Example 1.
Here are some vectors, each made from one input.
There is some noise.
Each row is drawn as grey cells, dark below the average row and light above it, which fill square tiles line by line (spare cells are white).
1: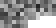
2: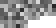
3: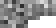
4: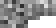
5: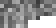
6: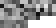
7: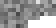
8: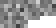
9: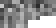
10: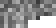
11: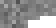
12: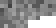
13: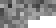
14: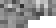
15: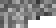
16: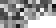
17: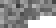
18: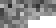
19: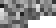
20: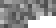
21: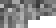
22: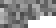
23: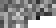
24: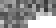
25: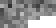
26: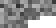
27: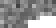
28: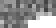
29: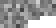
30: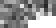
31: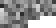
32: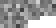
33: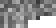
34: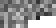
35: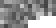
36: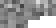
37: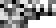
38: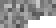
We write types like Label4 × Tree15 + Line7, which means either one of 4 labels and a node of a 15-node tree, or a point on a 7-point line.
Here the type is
Tree8.
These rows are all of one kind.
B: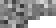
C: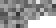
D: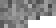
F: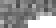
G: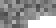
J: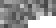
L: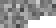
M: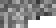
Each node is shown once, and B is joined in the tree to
C.
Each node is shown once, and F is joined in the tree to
G and J.
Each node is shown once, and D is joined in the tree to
G and M.
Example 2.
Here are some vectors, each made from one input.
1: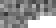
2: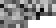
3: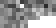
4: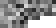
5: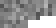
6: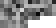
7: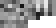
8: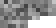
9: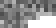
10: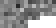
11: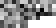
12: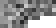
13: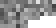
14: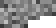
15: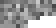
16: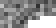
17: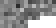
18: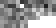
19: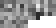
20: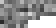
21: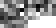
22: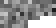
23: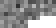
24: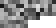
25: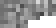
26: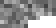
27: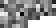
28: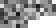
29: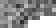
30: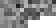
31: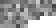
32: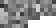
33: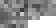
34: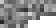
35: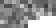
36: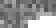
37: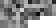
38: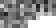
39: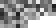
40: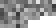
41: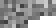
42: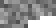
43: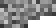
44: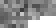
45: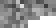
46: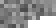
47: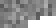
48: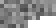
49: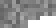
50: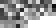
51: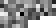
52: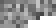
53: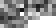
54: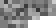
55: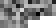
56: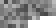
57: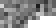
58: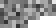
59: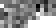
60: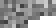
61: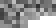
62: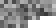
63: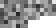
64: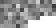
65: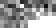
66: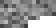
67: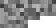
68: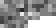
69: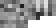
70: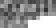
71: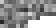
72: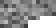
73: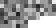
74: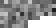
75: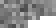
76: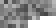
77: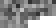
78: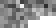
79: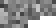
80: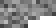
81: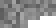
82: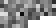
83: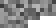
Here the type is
Tree15.
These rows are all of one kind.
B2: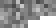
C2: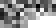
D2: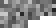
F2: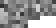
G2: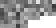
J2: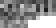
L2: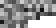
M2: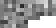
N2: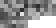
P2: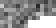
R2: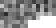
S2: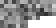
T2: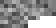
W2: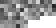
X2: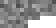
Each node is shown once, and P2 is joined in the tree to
R2.
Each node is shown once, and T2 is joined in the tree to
F2.
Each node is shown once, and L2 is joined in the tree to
N2.
